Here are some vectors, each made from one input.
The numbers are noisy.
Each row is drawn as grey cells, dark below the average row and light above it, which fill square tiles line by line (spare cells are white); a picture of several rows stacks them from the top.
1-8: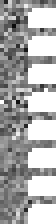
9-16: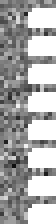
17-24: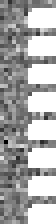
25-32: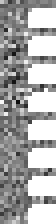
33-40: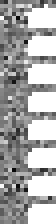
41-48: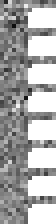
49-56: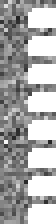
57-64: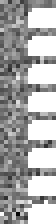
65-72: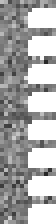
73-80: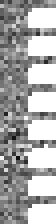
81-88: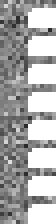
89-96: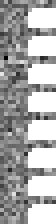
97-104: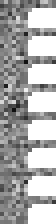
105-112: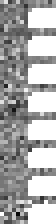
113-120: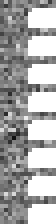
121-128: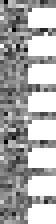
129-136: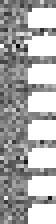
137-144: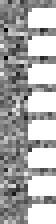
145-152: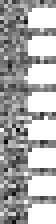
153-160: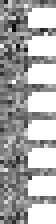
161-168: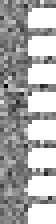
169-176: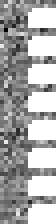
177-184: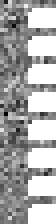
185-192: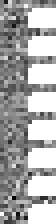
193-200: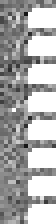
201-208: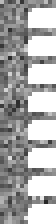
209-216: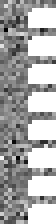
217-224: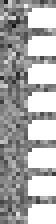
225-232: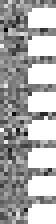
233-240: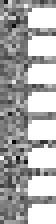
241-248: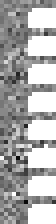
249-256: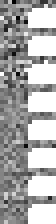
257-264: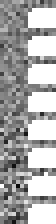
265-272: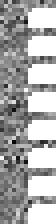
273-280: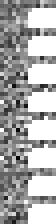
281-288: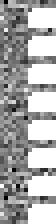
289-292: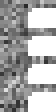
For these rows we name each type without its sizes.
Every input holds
either two labels, or a point on a line.
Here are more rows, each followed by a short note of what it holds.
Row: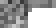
two labels
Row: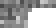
two labels
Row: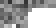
two labels
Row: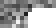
two labels
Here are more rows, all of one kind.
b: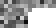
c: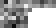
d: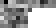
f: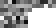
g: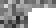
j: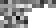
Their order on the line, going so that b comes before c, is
j, f, b, g, c, d.
